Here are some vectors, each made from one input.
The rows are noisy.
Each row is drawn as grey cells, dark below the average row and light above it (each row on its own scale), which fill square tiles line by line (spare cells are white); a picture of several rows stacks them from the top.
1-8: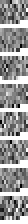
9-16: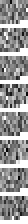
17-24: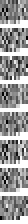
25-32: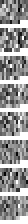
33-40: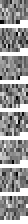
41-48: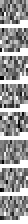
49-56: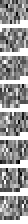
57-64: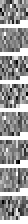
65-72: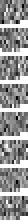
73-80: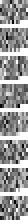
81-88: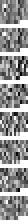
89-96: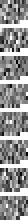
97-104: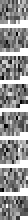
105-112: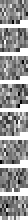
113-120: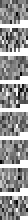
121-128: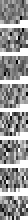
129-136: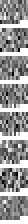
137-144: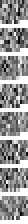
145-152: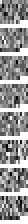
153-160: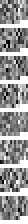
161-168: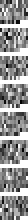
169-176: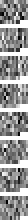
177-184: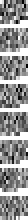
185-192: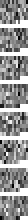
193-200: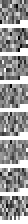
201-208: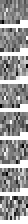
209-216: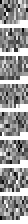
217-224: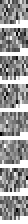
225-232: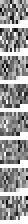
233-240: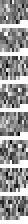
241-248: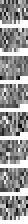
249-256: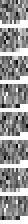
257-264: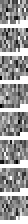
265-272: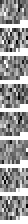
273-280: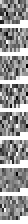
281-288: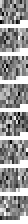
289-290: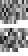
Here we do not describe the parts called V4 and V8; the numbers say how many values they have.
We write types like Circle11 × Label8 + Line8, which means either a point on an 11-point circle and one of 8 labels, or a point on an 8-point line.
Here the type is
(Bool × Bool × Bool × Bool + V8) × V4 + (Circle10 + Unit) × Line7.
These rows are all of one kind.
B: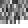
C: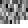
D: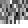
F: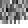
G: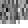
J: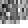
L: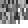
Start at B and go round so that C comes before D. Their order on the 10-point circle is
B, C, J, L, G, D, F.
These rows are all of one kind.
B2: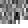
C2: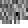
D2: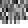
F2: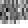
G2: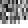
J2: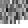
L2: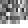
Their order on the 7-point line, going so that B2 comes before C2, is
F2, J2, B2, G2, L2, C2, D2.
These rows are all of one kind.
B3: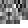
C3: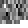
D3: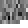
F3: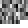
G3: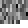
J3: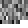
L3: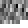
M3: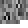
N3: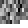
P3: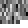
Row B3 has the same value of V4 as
G3, L3 and P3.
